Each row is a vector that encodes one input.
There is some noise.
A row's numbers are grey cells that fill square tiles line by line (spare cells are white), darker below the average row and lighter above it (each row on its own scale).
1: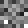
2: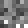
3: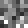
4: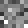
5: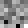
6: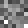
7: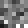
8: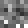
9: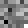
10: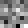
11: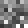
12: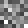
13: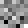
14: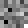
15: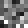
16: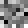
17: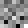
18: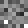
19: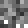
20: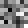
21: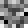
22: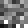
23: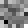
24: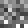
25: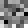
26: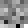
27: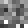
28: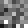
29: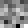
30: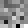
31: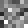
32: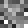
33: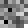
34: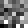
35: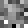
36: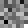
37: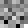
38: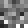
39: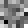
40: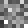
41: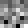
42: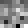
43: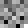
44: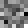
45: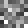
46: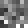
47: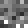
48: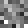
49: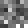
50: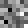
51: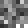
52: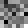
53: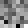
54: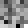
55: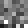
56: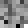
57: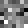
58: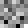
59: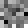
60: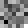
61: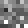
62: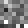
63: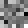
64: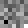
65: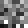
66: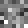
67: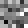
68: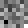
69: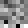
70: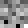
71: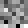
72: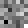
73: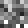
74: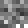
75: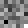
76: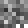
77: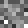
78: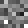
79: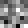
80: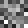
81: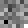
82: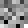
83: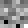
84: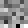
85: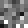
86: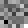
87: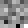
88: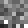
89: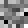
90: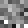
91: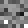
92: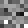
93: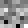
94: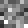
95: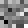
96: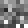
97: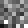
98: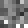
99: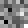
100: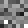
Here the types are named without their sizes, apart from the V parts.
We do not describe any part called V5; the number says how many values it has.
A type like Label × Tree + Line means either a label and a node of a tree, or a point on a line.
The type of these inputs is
Bool × (Circle + V5).
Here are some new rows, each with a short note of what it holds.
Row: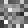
a true/false value and a value of V5
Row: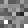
a true/false value and a value of V5
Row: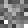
a true/false value and a value of V5
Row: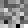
a true/false value and a value of V5
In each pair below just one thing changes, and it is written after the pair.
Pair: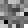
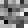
the place on the circle
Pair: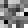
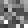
the true/false value
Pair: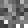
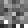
the place on the circle
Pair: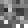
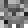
the true/false value
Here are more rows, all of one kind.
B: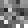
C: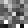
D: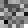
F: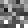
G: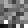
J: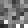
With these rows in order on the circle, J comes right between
D and G.
